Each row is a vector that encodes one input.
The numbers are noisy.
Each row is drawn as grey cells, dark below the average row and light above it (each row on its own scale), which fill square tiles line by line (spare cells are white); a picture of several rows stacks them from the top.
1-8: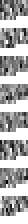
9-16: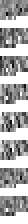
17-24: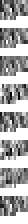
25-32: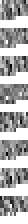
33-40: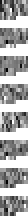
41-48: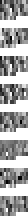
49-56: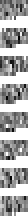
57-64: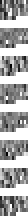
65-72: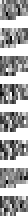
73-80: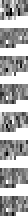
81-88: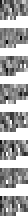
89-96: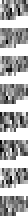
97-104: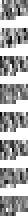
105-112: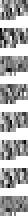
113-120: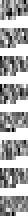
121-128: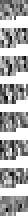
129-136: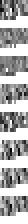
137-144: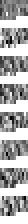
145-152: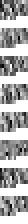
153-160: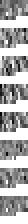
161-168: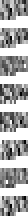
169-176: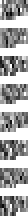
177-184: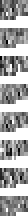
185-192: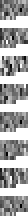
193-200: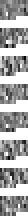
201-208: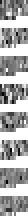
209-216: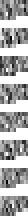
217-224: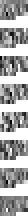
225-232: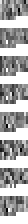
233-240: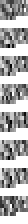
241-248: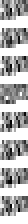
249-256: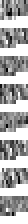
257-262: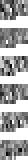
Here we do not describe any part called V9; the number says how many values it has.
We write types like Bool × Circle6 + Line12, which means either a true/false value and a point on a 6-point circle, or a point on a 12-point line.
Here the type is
List2(Bool × V9).
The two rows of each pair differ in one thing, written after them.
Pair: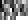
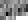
the value of V9 in item 2 of the list
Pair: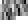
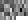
the true/false value in item 1 of the list
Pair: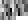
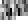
the value of V9 in item 2 of the list
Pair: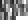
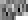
the value of V9 in item 1 of the list
